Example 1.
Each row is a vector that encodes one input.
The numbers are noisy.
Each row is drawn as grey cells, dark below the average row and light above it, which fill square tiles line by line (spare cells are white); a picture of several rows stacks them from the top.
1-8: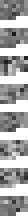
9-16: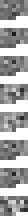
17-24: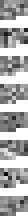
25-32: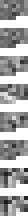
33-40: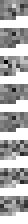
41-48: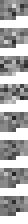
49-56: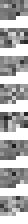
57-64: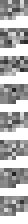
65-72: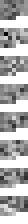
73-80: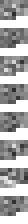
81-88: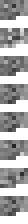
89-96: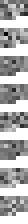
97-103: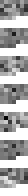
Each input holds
either one of 9 labels, or one of 10 labels and a true/false value.
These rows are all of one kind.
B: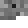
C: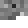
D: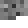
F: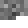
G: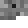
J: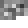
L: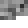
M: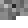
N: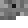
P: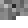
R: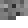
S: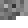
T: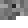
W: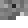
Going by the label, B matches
G, L and N.
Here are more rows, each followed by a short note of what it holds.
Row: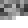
one of 9 labels
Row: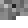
one of 10 labels and a true/false value
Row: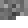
one of 10 labels and a true/false value
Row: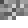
one of 9 labels
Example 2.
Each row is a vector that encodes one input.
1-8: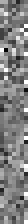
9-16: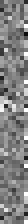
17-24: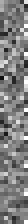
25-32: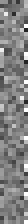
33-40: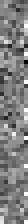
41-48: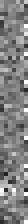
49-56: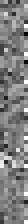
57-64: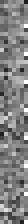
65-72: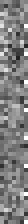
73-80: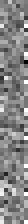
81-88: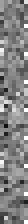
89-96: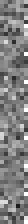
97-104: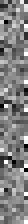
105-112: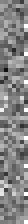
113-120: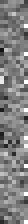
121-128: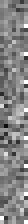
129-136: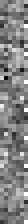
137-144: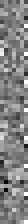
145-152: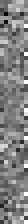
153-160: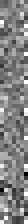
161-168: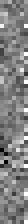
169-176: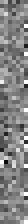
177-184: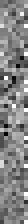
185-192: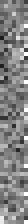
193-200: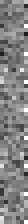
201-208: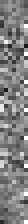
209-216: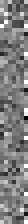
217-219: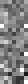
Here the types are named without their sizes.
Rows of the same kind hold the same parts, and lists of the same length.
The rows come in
2 kinds.
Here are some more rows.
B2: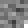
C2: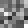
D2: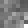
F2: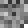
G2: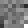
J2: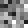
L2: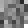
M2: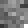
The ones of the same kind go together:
B2, D2, G2, L2, M2
C2, F2, J2

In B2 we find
a point on each of two circles.
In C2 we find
a point on a circle and a point on a line.
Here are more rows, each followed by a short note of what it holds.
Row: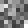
a point on each of two circles
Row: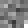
a point on each of two circles
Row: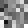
a point on a circle and a point on a line
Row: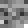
a point on each of two circles
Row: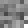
a point on each of two circles
